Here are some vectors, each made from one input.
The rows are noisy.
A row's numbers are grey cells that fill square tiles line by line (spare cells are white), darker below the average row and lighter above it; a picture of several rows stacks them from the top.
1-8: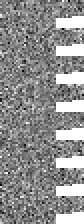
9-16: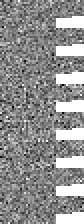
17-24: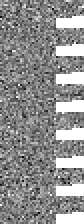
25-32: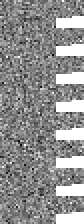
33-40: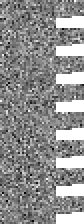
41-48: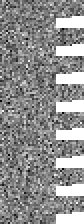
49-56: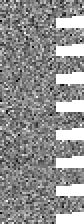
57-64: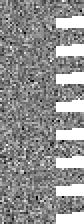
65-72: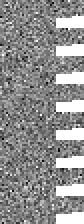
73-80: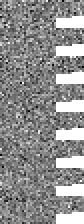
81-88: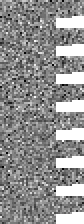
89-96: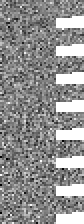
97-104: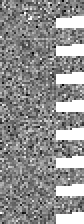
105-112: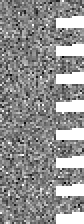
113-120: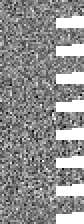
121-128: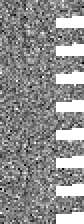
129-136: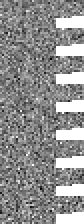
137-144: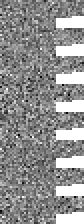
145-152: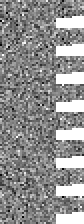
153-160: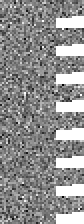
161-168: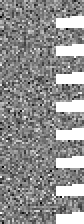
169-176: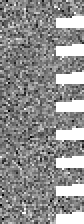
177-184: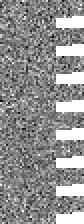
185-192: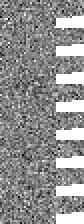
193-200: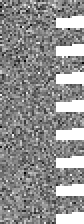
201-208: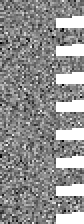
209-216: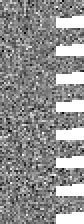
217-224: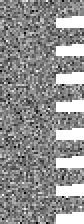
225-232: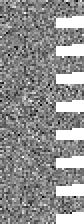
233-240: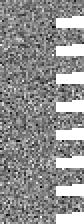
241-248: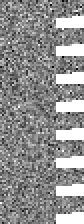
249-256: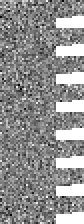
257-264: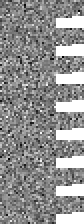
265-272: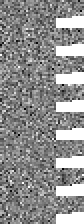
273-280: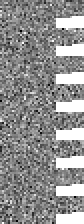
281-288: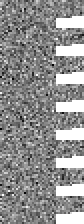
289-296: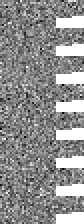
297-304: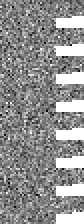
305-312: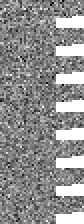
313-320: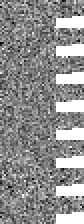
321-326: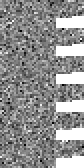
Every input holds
three labels (each one of 6), together with either one of 6 labels, or a point on a 9-point line.
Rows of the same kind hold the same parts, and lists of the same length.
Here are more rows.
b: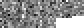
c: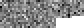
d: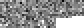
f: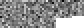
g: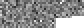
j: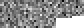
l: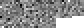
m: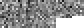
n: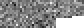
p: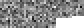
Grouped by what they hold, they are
b, c, d, f, j, l, m, p
g, n

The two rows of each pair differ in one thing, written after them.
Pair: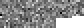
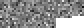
one of the three labels
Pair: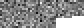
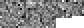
the place on the 9-point line
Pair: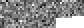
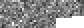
the place on the 9-point line
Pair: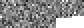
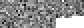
one of the three labels
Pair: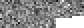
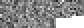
the place on the 9-point line
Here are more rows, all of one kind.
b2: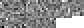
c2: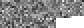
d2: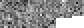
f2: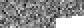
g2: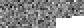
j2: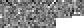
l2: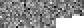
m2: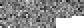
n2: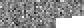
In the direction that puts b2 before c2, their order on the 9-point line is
m2, l2, b2, n2, d2, c2, f2, g2, j2.
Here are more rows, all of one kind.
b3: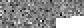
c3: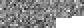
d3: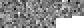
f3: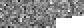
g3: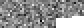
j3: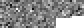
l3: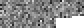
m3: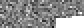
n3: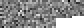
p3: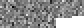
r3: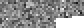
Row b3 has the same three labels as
l3 and p3.
